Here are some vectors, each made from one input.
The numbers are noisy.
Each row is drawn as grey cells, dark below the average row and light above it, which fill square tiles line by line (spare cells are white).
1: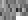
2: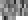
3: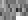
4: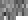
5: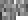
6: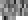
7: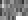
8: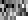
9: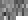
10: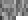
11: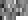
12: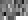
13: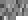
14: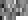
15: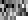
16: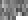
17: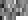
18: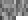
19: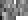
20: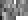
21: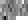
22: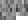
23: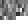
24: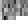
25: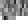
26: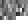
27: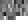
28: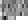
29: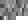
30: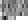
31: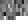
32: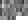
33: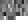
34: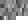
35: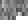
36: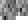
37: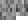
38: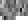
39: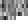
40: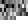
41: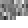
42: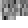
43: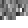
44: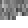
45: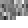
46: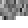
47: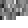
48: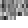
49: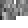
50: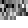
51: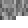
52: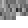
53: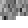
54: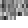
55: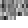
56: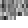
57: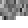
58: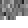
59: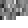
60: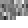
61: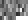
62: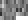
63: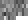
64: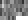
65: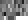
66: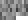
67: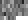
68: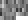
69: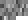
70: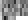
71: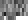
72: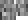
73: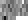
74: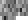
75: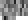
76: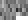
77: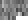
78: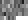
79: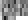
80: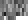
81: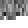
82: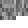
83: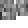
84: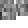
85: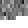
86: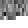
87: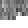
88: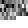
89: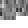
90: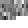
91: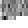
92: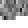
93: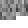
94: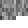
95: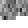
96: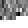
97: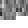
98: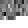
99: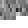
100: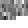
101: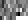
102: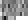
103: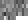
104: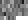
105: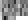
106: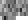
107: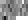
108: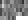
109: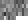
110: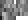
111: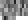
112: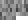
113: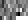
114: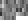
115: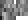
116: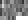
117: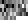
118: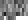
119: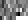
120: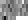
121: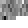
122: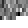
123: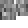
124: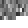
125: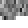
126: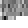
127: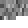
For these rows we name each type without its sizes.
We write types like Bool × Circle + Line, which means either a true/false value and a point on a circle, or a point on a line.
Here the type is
Line × Line + Unit.
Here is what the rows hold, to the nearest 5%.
About 5% of them hold a fixed value. The rest hold a point on each of two lines.
